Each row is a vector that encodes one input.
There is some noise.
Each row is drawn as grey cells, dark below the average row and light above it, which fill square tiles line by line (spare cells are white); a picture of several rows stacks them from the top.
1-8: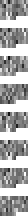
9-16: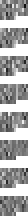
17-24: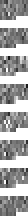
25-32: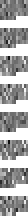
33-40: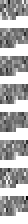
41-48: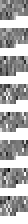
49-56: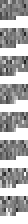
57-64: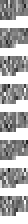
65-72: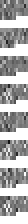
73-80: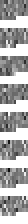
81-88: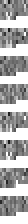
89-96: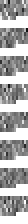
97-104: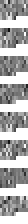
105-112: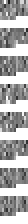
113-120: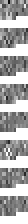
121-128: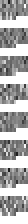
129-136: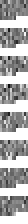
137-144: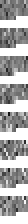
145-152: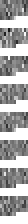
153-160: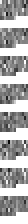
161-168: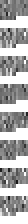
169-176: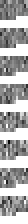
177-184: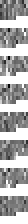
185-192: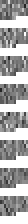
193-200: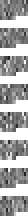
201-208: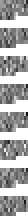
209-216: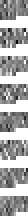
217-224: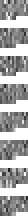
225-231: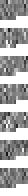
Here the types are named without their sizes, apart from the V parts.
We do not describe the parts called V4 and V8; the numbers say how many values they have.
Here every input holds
either a node of a tree, or a true/false value, a value of V4 and a value of V8.
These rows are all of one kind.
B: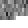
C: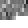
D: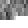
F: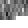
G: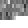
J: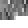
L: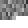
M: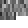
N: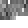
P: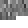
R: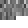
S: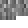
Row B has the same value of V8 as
F and L.
